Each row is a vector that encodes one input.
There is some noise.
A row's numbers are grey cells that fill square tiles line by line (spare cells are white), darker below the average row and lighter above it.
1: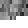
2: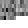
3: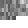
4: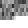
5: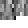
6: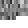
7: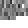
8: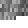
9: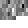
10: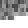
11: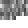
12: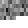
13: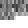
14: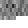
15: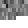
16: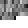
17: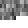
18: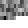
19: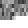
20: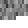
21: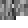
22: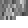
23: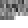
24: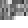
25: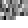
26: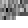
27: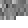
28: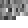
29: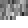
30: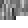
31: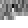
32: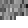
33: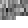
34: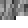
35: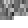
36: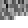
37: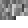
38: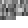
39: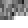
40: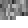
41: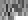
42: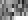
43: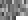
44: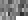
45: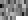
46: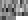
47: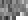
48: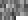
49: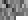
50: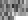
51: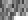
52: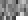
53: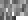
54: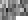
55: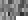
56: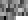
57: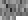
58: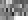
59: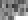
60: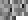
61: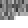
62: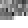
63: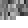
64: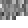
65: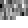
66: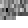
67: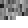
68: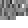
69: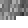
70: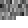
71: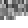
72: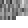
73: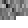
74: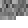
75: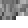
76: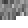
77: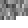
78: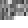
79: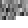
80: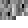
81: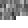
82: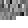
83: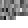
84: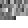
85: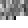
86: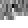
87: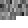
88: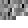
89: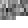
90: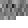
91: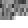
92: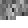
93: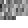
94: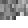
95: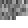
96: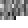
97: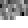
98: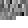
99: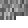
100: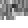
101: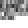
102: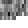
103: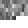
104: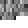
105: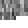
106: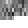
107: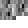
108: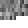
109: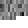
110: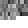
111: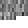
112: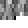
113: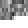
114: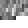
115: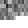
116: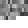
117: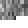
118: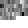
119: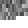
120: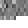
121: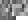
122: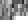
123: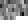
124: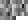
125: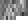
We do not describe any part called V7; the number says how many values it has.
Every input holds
a node of a 9-node tree, together with either four true/false values, or a value of V7.
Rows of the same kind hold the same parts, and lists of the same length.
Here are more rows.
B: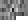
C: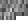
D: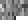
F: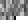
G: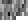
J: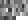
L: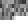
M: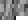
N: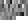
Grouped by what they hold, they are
B, C, D, F, G, M
J, L, N

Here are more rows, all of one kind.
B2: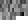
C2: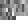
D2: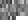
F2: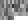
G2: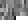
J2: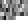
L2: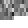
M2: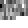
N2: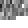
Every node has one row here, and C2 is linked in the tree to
D2.
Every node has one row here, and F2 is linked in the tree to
L2 and N2.
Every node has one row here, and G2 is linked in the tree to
D2.
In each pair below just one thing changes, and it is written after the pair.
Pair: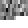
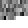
the value of V7
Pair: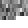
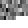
the value of V7
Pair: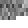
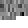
the node of the tree
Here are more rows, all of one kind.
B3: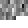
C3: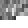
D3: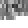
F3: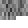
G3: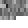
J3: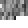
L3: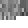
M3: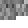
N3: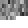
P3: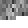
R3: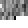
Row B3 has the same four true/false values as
D3, J3 and R3.
